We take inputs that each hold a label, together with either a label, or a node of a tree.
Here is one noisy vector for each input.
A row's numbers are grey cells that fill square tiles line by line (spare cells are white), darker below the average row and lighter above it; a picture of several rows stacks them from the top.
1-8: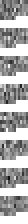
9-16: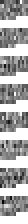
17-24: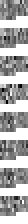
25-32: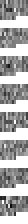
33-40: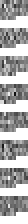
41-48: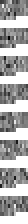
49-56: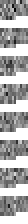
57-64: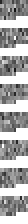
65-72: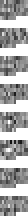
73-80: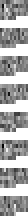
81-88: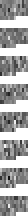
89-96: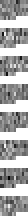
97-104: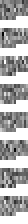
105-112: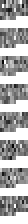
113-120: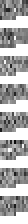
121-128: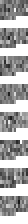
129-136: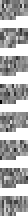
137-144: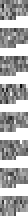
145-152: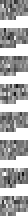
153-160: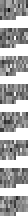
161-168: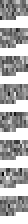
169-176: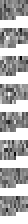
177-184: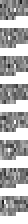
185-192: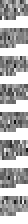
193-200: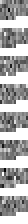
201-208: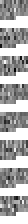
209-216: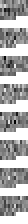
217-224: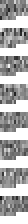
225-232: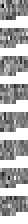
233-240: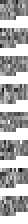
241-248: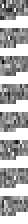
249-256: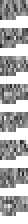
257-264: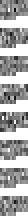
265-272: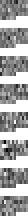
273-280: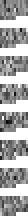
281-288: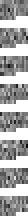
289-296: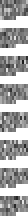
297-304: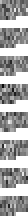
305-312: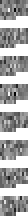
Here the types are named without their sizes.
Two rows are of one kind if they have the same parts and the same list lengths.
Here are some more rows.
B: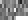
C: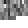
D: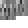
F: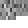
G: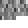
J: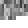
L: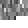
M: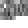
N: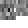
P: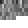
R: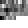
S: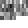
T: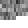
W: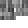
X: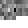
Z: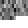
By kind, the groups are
B, C, D, F, G, M, P, R, T, X, Z
J, L, N, S, W

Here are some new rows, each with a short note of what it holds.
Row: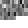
two labels
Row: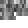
a label and a node of a tree
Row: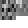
a label and a node of a tree
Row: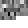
two labels
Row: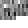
two labels
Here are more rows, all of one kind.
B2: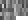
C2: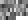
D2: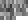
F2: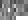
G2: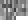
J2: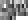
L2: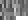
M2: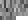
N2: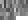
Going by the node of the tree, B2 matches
F2 and L2.
